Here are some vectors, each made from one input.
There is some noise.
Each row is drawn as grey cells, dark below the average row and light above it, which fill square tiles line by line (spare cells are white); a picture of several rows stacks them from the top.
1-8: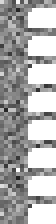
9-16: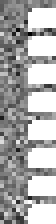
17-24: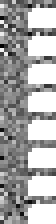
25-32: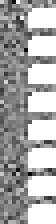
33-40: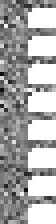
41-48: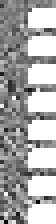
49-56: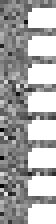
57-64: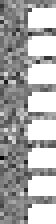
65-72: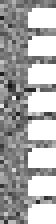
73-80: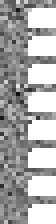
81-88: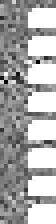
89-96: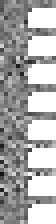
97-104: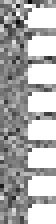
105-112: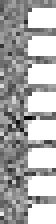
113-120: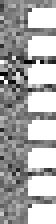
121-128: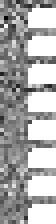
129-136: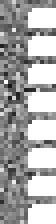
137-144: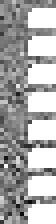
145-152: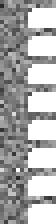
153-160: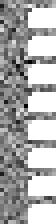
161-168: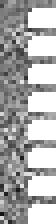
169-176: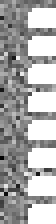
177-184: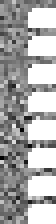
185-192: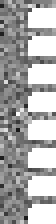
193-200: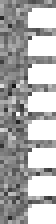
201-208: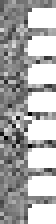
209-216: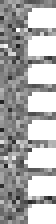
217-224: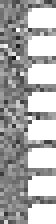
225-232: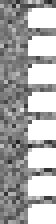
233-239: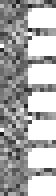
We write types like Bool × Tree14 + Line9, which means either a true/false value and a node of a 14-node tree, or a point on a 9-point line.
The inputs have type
(Bool × Circle5 + Unit) × (Tree7 + Unit) + Line7 + Line8.
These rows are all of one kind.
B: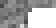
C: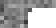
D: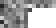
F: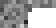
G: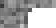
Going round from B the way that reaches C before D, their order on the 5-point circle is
B, G, F, C, D.
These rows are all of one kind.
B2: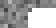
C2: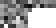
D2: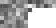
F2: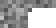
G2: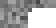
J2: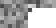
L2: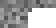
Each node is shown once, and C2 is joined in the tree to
F2, J2 and L2.
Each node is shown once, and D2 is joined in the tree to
J2.
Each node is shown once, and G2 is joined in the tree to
L2.
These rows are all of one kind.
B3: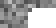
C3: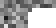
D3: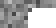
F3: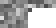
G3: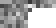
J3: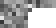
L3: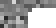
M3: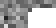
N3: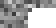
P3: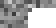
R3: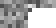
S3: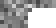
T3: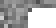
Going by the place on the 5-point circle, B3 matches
C3, F3 and M3.
